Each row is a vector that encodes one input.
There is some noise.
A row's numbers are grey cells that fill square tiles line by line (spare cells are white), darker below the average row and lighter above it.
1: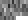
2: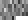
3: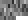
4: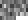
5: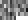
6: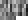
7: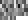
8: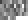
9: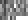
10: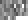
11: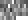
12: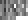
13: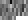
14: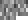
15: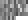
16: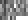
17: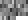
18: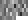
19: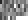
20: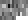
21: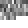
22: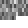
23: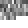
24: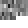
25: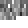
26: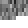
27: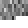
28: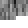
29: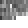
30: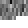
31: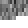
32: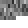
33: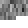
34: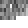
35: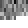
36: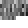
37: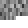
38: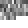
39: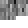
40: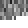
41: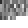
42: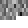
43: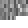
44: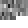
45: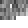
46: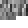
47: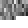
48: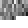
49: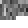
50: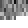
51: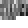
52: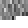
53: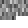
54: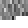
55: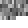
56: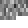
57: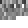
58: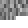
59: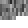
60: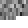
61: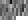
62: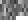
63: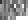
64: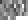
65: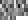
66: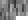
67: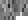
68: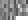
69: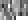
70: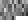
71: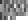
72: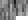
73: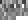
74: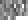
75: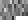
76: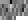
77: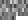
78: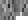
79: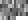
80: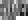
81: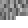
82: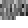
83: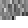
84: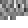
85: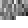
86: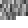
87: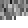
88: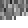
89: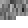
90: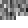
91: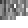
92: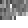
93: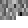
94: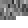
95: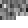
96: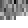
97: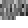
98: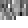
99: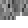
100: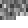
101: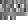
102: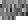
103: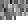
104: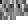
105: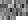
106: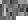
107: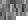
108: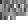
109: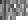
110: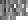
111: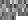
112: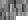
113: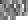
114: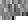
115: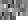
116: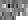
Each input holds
a point on a 6-point line, together with either a point on a 4-point line, or four true/false values.
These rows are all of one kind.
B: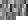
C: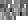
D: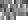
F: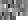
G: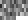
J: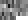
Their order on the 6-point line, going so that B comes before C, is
G, D, B, C, J, F.
